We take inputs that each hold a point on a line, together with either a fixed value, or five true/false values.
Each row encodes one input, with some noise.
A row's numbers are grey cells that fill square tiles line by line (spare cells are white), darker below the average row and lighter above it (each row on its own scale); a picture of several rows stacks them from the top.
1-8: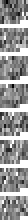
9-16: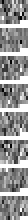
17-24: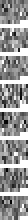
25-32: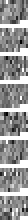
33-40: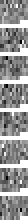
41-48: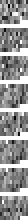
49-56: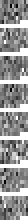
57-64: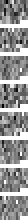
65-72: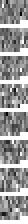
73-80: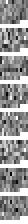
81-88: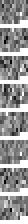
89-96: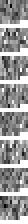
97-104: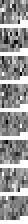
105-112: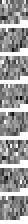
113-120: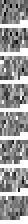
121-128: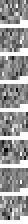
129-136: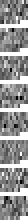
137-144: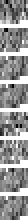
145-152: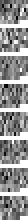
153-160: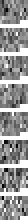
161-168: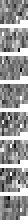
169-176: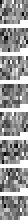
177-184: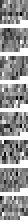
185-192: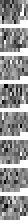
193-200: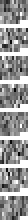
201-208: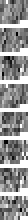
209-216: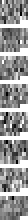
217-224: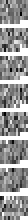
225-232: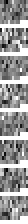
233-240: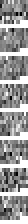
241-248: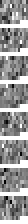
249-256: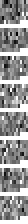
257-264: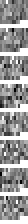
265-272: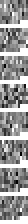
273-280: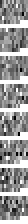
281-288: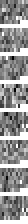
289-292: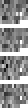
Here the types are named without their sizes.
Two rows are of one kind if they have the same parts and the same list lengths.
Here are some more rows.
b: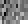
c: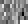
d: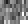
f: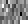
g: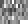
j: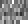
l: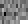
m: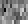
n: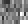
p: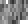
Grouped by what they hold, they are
b, c, d, f, g, j, l, m, n
p

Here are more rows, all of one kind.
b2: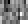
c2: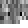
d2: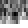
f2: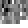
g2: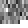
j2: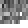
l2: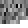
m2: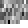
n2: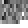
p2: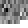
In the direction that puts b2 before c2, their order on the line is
l2, j2, n2, m2, p2, d2, f2, b2, g2, c2.
